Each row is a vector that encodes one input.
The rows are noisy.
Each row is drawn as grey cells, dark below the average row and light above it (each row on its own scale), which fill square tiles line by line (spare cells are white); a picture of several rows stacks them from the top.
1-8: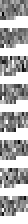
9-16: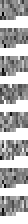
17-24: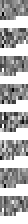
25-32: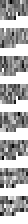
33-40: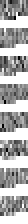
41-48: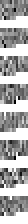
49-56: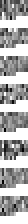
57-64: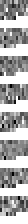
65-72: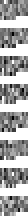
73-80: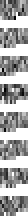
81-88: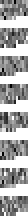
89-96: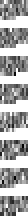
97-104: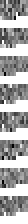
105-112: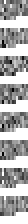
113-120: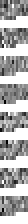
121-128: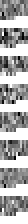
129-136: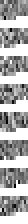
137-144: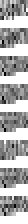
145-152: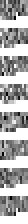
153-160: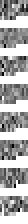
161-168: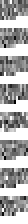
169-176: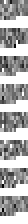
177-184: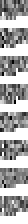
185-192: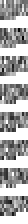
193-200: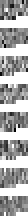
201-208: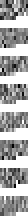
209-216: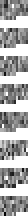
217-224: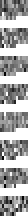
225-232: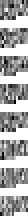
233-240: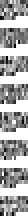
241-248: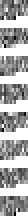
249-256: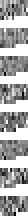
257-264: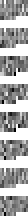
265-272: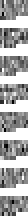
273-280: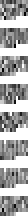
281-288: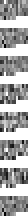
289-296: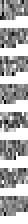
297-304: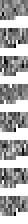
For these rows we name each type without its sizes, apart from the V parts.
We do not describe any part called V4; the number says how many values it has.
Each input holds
a point on a circle and a true/false value, together with either a point on a line, or a list of values of V4.
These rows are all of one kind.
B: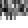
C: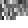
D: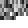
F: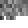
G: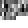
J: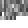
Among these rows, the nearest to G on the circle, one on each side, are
C and D.
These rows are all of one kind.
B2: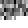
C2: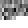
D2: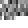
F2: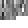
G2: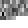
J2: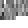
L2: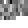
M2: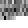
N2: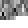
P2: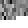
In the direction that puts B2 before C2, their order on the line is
D2, L2, J2, F2, P2, B2, G2, N2, M2, C2.
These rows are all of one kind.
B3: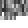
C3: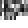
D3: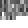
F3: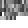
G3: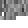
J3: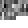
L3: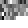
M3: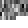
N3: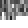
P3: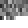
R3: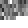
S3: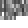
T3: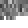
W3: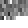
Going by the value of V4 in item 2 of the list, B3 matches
M3, P3, R3 and T3.
